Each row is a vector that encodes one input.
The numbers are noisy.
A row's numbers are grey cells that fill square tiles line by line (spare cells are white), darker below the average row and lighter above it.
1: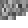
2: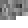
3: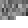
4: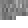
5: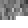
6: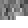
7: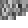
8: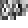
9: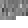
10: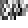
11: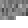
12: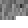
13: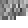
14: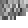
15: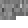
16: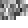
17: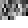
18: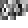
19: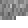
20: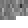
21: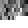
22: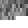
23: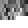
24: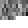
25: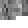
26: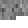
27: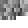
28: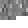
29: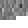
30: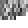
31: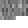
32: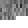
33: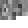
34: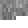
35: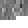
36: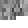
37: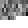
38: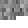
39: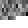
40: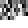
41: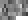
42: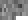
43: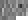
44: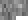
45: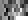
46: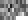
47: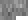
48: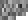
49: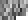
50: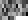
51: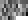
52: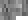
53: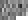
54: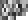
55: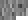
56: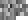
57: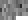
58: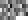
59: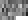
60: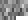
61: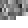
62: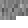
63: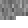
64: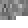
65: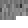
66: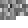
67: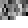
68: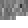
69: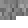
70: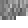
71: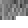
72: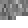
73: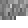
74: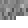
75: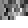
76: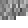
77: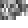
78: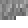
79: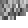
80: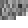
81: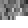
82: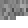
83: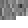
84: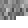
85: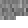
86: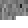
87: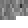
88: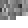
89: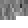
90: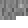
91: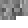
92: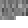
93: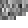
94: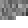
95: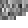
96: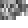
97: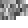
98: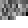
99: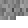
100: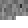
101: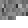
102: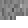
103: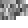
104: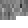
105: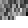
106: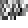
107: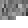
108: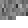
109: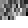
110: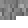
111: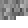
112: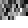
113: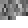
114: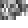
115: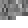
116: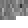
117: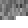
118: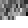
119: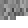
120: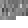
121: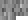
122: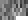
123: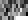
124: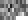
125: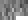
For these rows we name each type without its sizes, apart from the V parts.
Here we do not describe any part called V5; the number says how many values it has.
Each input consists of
a true/false value, together with a list of items, each a point on a line and a value of V5.
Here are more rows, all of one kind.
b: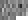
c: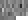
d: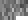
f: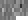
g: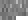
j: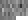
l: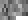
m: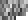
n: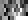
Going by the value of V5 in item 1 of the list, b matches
j and n.
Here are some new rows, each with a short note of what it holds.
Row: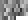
a true/false value, together with a list of two items
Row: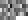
a true/false value, together with the empty list
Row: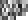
a true/false value, together with a list of one item
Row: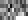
a true/false value, together with the empty list
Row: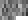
a true/false value, together with a list of two items
